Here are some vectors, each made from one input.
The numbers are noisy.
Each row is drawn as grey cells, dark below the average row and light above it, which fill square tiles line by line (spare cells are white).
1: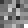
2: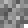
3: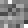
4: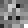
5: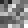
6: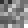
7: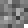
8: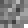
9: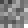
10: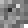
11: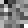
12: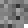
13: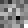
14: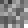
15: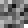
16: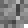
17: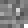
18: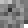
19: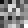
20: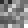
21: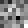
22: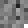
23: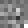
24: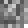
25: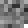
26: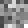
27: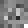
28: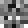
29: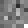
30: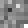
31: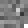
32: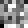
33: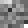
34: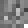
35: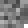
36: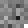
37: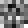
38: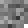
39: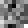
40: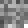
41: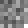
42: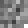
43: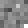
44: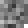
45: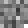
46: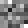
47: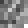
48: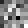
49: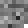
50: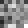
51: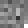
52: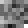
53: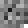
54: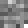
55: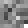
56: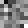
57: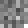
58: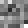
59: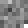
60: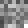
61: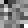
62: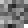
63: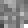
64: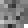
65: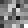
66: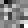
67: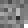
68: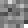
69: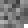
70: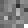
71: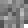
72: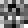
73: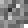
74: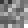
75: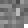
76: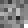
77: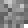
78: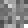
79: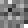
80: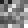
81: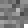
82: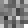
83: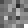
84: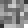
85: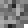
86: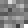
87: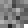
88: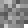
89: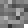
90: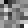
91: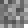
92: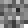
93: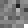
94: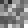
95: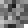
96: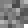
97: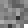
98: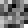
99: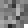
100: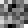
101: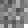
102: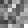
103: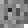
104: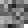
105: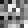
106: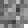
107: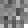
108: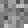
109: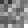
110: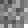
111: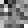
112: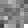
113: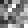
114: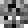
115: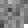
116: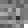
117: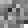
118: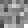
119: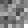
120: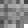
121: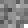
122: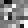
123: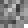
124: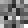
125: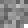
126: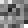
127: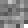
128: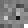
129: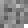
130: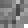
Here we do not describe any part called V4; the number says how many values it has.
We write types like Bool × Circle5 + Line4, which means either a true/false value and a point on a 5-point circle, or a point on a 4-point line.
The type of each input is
List3(Line5 × V4).
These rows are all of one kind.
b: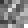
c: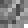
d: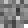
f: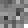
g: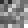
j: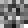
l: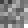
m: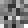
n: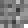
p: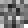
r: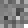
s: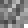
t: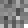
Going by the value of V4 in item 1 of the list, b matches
g, l and n.
